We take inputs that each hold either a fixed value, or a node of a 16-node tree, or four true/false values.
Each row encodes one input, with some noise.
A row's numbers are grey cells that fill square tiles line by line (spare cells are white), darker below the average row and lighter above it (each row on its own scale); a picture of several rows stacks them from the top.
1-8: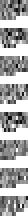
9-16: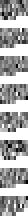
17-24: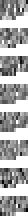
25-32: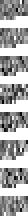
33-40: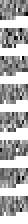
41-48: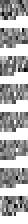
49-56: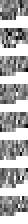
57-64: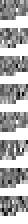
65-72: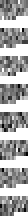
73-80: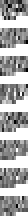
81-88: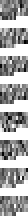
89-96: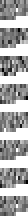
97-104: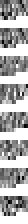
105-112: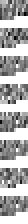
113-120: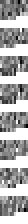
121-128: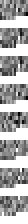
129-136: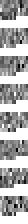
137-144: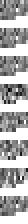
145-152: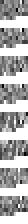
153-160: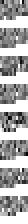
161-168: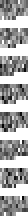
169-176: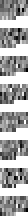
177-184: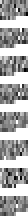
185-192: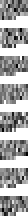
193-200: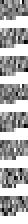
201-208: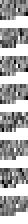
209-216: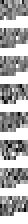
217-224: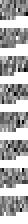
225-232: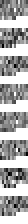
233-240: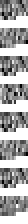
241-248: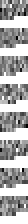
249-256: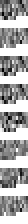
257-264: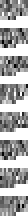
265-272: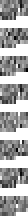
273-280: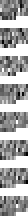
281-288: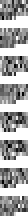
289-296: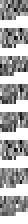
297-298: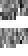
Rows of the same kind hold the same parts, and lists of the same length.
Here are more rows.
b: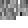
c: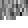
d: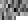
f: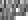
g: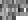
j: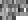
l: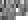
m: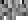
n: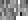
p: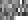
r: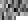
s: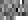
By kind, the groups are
b, c, d, n, r
f, l, m, p, s
g, j

